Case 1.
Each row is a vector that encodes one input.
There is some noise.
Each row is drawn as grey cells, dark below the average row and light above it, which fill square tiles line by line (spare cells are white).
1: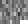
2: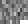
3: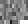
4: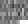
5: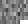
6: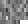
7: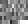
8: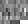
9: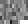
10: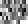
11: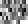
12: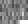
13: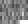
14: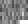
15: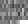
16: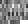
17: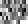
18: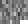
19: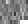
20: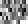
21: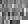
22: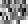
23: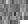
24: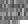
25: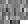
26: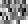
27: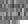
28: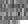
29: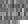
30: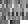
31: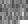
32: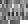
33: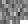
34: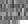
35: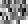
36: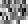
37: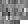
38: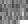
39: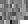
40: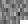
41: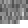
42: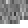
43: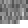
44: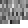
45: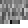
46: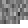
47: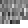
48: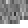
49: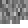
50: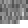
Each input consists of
a list of up to two points on a 5-point line.
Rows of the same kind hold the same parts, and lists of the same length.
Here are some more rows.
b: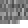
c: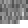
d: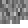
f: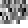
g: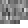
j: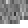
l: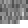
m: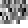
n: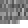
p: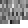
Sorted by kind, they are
b, c, j, l, n
d, g, p
f, m

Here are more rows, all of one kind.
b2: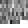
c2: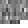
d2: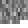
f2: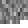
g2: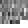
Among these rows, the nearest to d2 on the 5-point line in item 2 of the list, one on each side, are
f2 and g2.
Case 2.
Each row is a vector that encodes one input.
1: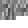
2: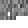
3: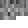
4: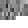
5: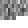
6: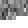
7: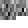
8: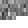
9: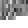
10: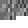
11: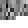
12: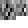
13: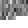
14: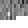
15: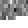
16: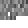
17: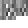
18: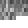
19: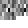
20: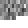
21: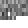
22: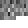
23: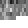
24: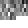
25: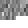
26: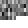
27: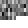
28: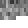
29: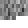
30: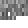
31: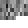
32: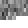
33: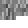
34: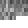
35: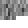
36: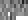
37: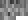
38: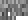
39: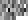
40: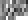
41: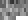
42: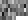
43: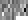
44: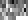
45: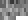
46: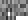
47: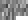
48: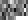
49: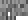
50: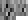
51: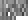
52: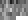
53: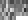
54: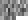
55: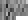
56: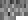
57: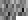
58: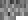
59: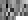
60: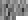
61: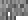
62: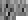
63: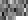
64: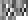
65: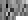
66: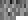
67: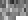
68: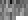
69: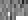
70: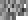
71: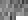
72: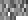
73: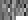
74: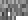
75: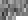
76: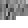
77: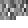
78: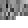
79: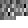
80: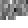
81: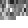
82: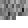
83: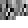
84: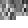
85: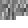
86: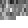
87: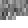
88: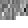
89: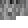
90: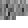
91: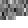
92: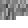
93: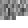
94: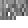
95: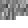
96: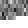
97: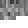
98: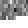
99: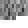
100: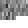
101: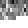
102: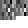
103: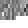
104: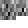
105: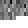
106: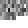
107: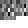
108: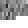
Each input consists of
either a point on an 8-point line, or a point on a 13-point line.
